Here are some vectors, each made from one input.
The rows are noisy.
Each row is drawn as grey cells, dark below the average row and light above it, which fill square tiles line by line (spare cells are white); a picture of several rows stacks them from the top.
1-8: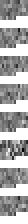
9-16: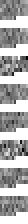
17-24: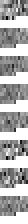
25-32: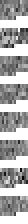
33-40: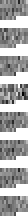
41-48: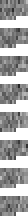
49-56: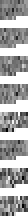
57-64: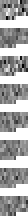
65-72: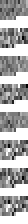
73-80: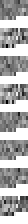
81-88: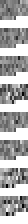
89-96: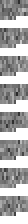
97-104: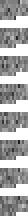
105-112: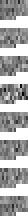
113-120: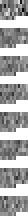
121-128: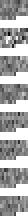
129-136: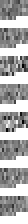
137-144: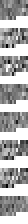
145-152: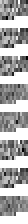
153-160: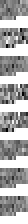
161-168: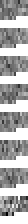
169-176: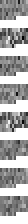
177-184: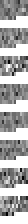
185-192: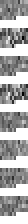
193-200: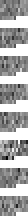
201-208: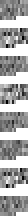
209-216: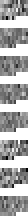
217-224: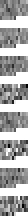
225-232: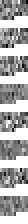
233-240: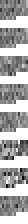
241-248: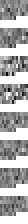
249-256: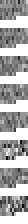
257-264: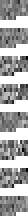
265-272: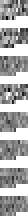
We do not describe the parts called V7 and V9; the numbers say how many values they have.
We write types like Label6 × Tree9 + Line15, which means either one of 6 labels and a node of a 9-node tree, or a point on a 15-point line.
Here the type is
(Bool × Bool × Bool + Unit) × Label4 × V7 + V9.
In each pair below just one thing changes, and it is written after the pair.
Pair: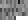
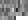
the label
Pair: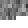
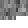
the value of V7
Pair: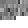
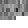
the label
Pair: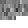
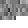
the label
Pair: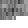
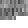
one of the three true/false values
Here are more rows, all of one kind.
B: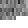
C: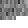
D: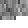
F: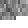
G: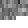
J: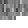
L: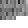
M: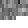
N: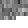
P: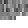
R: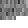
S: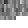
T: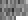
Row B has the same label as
C, L, R and T.
